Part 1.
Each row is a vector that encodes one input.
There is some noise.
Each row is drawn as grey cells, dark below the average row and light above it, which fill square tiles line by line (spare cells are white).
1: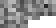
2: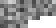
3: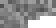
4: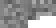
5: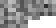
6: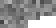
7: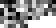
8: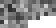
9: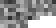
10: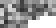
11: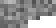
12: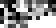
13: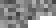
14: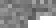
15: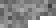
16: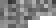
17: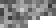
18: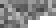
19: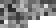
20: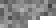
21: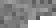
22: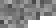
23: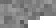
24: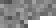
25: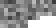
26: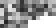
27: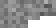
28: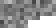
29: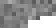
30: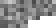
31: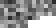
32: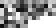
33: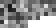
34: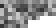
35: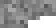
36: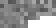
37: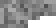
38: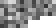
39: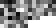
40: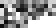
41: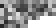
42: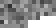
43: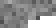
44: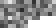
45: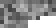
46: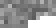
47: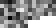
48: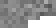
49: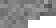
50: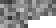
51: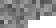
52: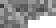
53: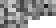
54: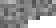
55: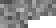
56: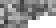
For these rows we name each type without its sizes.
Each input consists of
a point on a line.
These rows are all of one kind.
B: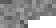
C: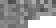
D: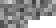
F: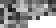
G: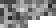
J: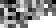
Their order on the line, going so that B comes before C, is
D, F, G, B, J, C.
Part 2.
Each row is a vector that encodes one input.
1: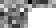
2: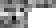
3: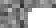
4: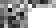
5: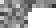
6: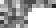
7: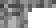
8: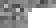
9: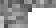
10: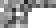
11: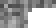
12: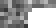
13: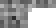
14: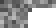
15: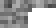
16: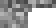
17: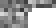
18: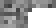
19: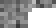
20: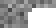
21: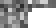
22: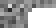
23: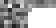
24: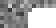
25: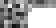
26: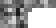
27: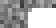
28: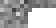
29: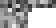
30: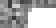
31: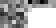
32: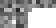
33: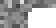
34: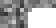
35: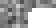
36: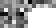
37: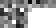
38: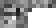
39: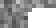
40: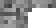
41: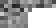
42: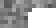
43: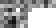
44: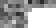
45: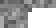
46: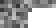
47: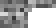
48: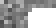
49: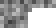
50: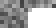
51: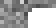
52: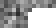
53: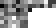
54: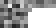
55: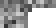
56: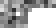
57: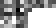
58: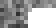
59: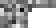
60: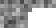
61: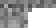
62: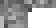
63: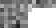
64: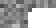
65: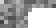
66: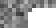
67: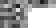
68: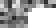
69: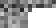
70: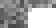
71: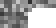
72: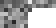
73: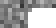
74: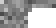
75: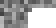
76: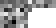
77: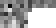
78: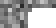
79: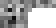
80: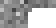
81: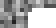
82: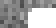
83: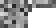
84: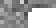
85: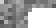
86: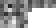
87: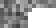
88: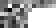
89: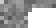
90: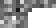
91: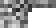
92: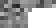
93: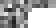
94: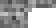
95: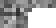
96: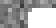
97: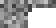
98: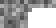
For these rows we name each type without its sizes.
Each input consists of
a label.
